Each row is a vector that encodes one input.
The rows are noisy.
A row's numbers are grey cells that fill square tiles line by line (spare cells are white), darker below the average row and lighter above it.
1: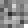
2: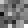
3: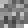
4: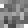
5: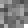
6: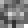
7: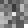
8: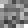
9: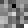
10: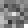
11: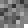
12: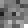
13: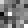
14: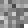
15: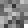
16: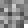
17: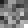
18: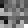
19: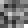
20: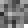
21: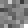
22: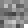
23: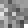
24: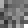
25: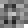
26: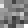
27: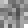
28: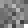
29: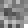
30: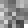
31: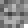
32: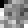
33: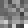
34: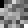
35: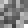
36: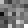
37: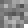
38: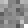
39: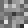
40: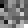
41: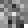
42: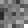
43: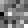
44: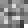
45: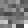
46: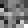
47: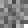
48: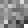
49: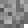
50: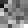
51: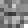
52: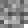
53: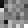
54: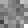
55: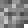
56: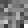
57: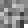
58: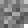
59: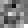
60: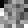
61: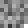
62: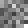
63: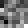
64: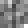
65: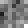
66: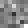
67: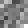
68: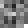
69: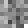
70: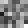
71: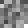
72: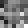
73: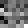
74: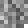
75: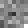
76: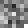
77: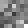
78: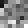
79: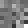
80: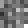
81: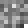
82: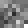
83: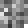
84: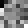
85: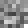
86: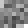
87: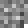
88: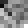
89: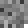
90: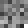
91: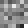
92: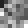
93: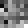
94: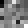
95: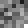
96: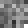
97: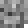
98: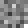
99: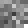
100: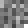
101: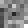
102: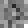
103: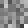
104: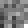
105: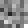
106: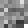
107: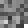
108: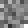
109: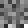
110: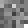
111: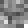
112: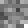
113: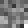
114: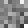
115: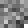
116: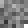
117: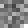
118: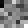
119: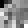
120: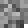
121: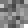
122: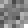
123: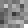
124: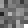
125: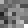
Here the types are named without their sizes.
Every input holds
a point on a line, together with either a point on a line, or four true/false values.
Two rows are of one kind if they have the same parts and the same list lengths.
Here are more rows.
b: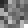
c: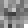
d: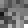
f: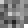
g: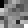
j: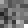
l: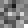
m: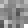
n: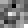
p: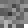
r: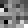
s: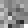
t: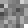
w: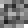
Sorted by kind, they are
b, g, r
c, d, f, j, l, m, n, p, s, t, w

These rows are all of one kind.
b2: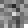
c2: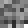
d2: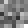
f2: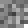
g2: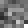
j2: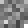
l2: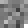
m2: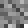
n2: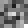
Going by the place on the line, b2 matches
j2 and l2.
